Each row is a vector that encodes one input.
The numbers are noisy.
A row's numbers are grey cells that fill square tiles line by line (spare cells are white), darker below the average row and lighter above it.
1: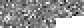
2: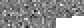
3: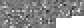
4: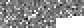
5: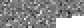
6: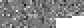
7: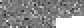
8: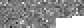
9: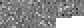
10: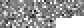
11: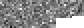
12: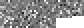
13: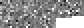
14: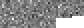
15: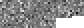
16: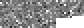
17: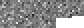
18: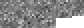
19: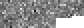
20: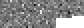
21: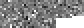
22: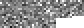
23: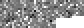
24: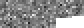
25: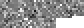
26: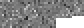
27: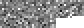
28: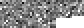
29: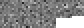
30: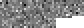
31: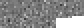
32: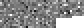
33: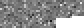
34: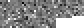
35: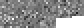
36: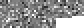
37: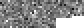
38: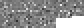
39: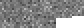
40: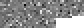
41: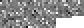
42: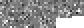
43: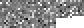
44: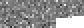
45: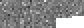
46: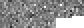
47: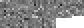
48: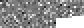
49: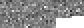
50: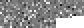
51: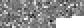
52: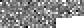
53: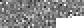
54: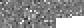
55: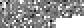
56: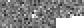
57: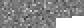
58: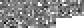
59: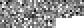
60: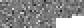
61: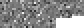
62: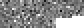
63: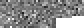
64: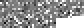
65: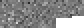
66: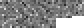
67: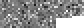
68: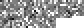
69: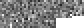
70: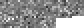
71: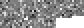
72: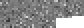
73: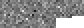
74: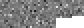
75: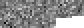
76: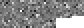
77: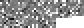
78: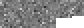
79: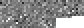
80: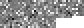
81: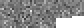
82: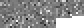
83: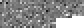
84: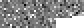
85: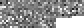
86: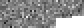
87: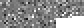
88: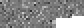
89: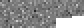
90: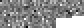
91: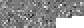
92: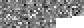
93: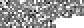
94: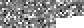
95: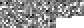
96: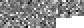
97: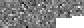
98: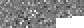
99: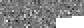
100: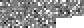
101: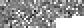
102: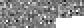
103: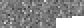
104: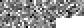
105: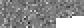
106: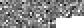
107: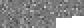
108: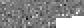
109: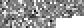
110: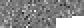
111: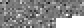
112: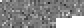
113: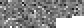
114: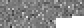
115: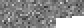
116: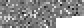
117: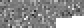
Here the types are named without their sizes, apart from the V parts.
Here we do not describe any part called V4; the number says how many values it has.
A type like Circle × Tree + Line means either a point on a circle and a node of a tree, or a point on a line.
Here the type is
Circle × (Circle + Unit) × Line × (Line + V4).
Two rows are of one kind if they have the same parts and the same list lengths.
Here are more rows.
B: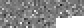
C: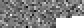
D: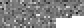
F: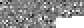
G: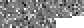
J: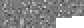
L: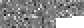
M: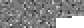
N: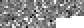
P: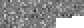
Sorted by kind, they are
B, D
C, F, L, N
G, M
J, P

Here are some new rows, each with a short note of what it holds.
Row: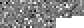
a point on each of two circles, a point on a line and a value of V4
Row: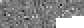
a point on each of two circles, a point on a line and a value of V4
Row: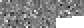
a point on each of two circles, a point on a line and a value of V4
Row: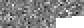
a point on each of two circles, a point on a line and a value of V4
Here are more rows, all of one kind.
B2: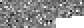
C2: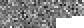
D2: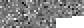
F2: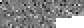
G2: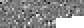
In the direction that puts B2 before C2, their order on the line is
G2, D2, B2, F2, C2.
